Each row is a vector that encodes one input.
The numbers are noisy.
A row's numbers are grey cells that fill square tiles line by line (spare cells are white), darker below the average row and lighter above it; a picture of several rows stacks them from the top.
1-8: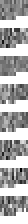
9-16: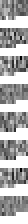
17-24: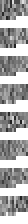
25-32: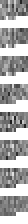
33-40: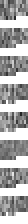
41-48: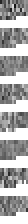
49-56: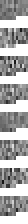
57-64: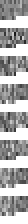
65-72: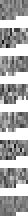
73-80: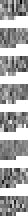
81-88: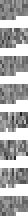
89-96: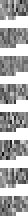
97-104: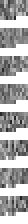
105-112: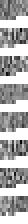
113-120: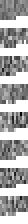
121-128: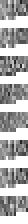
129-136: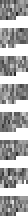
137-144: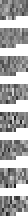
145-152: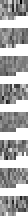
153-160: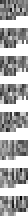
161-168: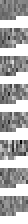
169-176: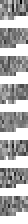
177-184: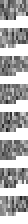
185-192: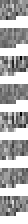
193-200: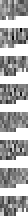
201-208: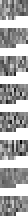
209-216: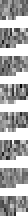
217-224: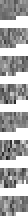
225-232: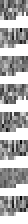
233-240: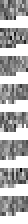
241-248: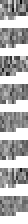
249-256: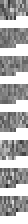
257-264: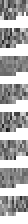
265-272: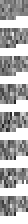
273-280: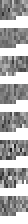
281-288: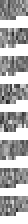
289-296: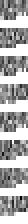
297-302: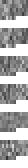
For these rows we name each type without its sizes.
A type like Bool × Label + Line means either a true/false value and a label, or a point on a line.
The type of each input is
Tree.
